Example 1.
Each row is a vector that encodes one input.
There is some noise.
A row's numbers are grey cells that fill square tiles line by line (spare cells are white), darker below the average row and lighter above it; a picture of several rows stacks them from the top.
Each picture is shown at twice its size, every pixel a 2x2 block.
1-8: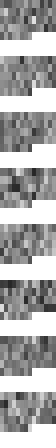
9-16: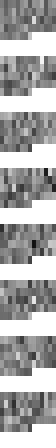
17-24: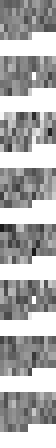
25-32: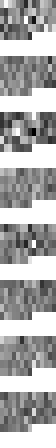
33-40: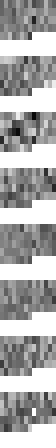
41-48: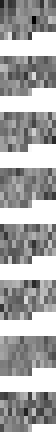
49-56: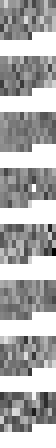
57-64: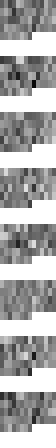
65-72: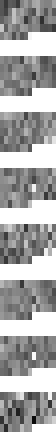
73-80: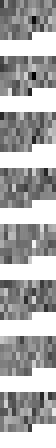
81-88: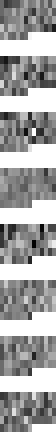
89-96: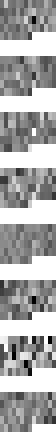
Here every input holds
either a point on a 6-point line, or a point on a 7-point line.
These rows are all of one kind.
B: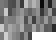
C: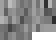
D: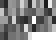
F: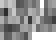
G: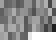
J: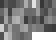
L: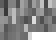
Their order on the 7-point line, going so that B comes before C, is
B, C, J, D, F, L, G.
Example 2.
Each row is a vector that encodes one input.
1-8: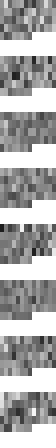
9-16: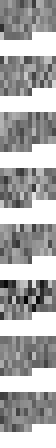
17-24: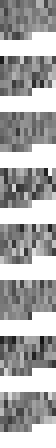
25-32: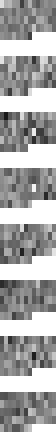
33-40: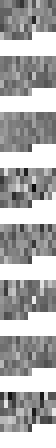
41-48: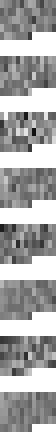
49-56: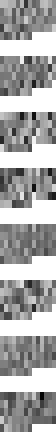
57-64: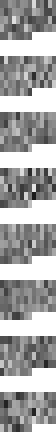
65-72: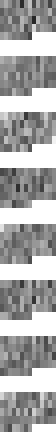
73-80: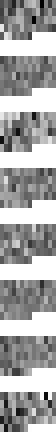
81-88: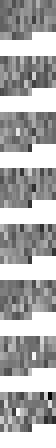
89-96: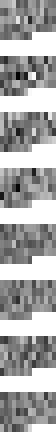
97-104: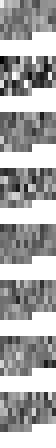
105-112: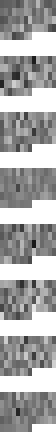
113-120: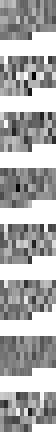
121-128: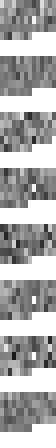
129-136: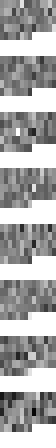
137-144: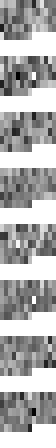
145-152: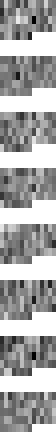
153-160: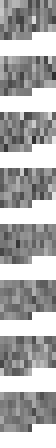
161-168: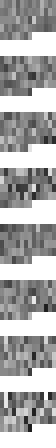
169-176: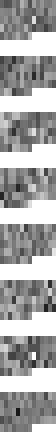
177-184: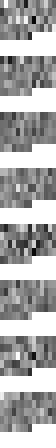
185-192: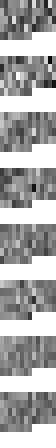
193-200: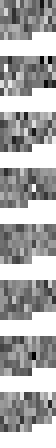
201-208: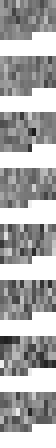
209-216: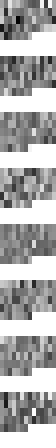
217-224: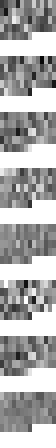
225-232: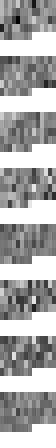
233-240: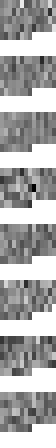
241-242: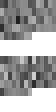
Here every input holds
either a point on each of two 4-point lines, or a point on a 17-point line.
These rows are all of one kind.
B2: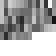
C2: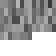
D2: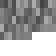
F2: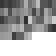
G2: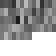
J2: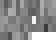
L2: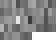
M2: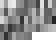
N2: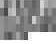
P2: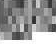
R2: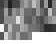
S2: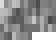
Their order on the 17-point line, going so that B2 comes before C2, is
N2, J2, R2, L2, M2, S2, B2, D2, C2, G2, P2, F2.
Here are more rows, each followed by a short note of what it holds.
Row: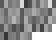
a point on each of two 4-point lines
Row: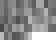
a point on a 17-point line
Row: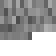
a point on a 17-point line
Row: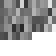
a point on each of two 4-point lines
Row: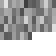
a point on each of two 4-point lines
